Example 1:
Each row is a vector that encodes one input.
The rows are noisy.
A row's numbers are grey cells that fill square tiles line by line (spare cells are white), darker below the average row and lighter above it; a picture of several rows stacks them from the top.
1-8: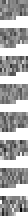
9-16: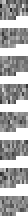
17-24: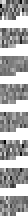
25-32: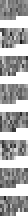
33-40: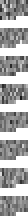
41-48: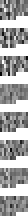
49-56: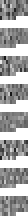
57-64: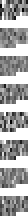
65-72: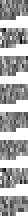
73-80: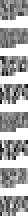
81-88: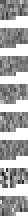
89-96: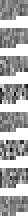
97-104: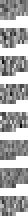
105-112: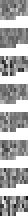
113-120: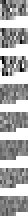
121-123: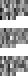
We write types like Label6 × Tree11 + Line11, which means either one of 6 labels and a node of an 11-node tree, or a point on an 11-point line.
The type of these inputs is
Circle16 + Line10.
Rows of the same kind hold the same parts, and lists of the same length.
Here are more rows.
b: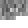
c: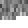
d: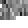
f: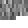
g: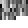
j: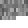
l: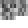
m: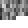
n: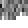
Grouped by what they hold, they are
b, c, f, j, l, n
d, g, m

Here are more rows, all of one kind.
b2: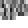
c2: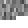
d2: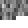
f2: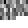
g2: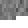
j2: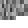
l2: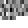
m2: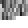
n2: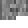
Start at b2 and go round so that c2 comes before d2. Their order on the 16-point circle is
b2, c2, j2, l2, f2, m2, n2, g2, d2.
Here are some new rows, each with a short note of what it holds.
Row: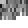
a point on a 10-point line
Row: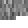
a point on a 10-point line
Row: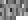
a point on a 16-point circle
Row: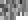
a point on a 10-point line
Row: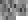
a point on a 10-point line
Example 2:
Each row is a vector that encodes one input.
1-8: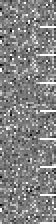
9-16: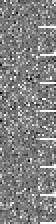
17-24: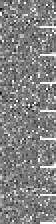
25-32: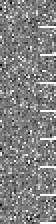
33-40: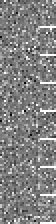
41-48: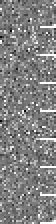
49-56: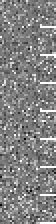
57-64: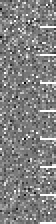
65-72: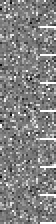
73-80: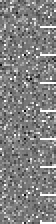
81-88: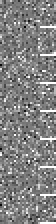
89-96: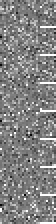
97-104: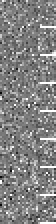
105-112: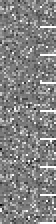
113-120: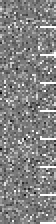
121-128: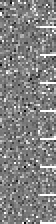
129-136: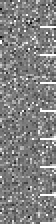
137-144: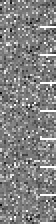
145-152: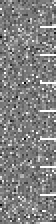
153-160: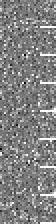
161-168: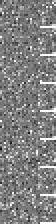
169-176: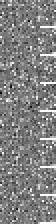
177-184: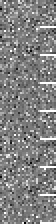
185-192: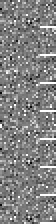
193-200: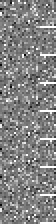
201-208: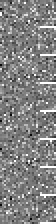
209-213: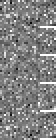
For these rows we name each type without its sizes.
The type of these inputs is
Circle + Line.
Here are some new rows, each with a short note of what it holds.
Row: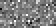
a point on a line
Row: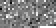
a point on a line
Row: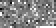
a point on a line
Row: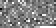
a point on a line
